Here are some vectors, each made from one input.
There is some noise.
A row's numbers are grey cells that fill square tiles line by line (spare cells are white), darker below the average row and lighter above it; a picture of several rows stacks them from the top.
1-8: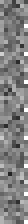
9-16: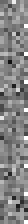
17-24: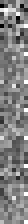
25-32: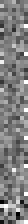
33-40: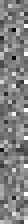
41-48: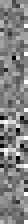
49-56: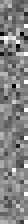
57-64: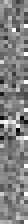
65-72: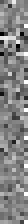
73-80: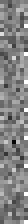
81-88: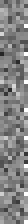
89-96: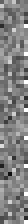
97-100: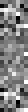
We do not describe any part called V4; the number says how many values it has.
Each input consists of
a list of up to two items, each a true/false value and a value of V4.
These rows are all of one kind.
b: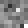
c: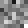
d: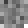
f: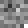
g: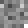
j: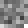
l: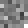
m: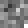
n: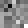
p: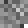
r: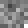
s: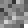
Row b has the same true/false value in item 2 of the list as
f, m, n and p.
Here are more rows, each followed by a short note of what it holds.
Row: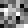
the empty list
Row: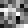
the empty list
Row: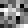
the empty list
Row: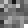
a list of one item
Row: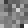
a list of two items
